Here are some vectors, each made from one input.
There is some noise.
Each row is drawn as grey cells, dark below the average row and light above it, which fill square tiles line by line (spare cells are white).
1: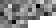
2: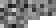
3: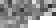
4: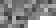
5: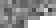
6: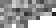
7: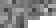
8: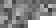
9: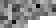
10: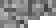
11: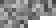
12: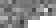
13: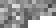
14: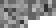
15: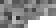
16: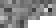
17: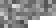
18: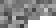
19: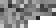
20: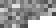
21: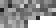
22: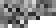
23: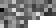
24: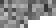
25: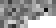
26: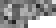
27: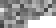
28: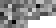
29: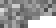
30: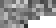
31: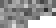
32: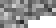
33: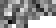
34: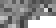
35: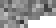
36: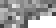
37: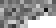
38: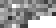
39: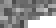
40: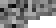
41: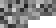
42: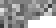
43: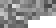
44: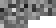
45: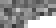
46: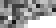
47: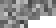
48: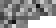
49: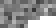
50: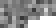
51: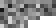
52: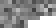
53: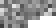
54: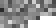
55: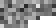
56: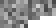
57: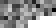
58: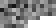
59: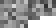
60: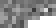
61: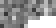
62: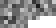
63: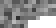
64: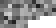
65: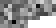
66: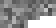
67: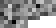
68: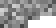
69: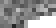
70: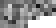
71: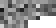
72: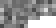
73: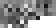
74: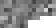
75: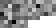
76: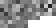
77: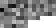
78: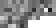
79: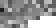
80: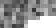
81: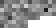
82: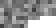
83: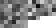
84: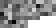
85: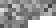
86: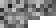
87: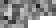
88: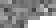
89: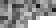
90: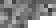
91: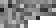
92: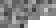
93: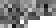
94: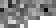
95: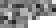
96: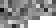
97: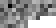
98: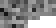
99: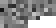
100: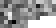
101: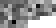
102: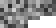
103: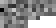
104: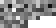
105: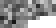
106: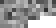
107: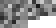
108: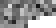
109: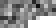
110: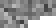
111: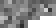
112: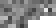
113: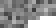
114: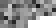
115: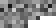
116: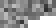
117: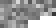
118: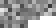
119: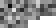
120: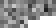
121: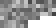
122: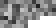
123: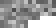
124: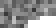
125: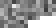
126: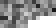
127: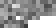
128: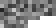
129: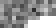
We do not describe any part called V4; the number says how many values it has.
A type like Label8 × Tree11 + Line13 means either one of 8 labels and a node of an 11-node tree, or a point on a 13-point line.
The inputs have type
Bool × V4 + List2(Line5).
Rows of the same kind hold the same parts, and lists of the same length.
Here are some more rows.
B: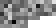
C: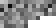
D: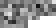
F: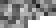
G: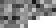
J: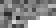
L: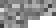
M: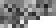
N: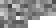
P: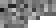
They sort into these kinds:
B, D, F, G
C, L, N
J, P
M

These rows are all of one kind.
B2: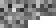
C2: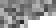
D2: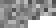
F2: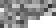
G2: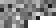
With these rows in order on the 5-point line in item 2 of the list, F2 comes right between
B2 and C2.
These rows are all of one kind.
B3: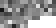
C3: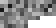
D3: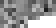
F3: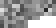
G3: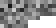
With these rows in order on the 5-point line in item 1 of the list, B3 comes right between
C3 and F3.
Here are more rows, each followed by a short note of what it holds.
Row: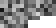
a list of two items
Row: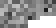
a list of two items
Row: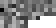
a list of one item
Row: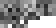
the empty list
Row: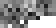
the empty list
